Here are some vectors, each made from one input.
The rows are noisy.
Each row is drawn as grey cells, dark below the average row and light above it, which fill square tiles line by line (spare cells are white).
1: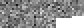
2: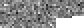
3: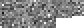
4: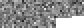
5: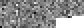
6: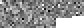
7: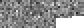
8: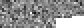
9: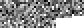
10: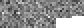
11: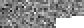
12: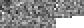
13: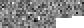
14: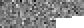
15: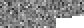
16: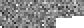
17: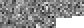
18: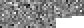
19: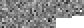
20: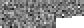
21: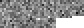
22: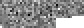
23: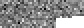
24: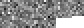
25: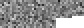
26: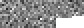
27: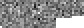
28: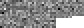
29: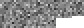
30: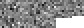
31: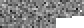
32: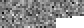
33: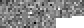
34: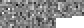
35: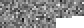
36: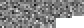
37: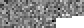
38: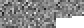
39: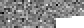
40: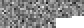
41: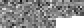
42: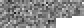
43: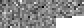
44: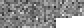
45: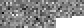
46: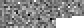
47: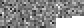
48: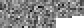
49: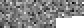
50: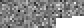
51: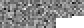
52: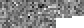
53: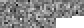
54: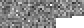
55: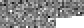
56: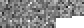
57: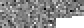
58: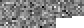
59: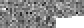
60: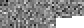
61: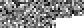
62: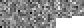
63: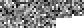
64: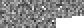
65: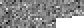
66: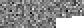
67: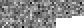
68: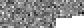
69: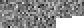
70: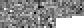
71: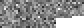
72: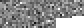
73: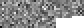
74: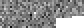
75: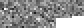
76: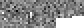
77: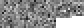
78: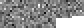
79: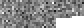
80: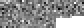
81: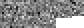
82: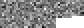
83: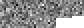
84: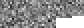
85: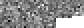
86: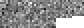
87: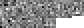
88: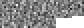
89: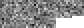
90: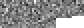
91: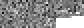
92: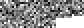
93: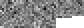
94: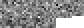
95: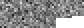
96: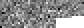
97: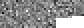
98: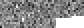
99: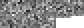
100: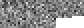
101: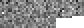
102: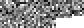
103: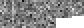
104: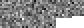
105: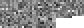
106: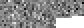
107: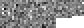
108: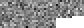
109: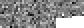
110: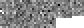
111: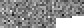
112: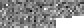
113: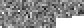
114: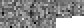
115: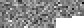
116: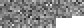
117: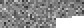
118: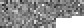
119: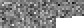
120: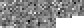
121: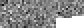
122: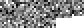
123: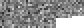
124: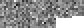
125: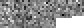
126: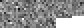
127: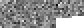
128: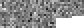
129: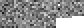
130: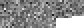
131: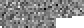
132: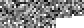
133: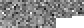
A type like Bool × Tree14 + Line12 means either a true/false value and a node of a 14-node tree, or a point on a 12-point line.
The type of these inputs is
Label6 × Tree11 × Tree11 + Unit.
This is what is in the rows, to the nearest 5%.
About 5% of them hold a fixed value. The rest hold one of 6 labels and a node of each of two 11-node trees.
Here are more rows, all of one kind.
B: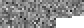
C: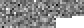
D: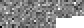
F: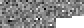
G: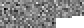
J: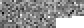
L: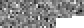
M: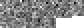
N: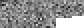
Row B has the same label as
L, M and N.
